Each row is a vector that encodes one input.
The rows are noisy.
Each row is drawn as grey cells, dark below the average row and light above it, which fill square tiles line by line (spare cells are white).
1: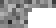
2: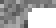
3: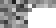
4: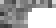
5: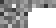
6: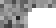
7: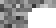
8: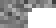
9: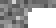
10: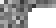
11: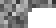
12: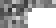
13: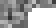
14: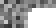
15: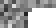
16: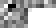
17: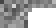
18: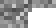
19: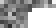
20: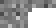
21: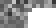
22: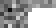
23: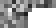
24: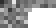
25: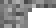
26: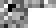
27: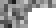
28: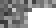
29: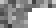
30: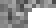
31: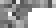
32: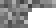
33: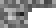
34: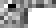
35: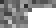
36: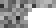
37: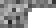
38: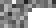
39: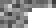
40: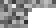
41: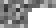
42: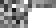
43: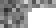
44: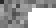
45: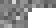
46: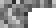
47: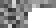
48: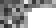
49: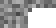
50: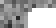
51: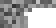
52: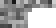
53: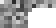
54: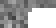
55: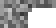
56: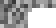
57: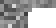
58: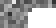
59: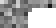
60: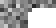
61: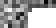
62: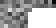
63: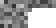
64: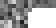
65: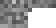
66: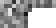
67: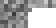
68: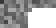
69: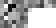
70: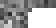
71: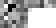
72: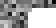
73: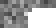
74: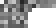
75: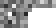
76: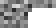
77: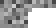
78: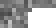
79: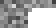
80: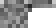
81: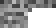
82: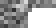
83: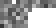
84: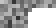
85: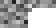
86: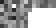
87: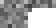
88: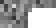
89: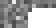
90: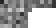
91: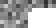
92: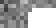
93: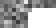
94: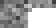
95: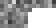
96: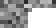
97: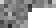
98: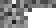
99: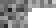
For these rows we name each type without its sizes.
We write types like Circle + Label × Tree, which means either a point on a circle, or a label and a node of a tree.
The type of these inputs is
List(Line).
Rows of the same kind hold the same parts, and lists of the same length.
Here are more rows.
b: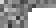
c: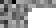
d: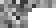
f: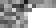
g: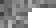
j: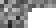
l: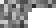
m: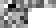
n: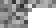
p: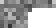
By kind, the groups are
b, d, f, j, l, n
c, g
m
p

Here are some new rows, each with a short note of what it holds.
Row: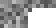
a list of two items
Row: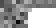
a list of three items
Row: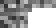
a list of two items
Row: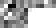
the empty list
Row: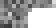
a list of two items
